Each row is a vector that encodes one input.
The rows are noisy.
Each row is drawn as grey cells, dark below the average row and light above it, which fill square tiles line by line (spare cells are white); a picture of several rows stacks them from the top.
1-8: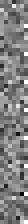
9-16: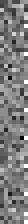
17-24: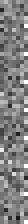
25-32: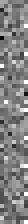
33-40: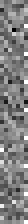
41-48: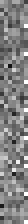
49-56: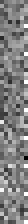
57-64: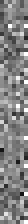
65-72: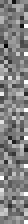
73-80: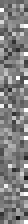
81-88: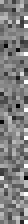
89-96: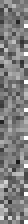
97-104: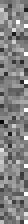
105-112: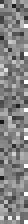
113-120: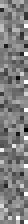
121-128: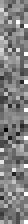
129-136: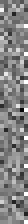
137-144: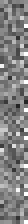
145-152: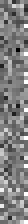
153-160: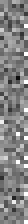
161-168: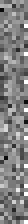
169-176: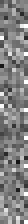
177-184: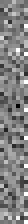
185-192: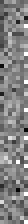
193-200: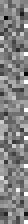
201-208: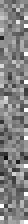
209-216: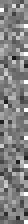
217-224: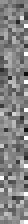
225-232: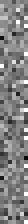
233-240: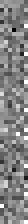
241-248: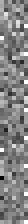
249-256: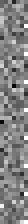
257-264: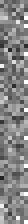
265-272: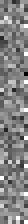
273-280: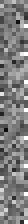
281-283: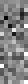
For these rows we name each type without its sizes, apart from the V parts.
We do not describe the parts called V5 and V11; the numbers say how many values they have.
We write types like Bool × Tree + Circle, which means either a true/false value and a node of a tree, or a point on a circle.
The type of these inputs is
Bool × Label × (Line + V11) × V5.
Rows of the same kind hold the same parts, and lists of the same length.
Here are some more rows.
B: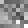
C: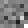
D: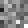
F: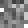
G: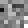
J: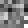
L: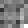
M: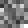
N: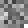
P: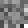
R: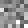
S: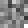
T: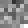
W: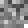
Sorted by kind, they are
B, F, J, M, N, R, T
C, D, G, L, P, S, W

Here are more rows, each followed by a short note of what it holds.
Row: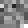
a label, a true/false value, a value of V5 and a value of V11
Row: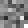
a label, a true/false value, a value of V5 and a value of V11
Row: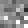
a label, a point on a line, a true/false value and a value of V5
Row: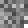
a label, a point on a line, a true/false value and a value of V5
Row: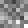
a label, a point on a line, a true/false value and a value of V5
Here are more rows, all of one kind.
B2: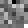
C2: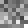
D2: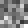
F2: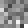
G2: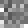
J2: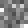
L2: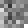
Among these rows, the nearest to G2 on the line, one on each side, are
F2 and J2.
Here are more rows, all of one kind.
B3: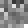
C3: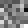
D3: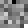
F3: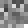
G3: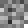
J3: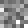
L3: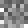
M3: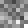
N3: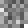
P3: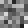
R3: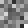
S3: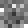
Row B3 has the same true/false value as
C3, F3, L3 and S3.
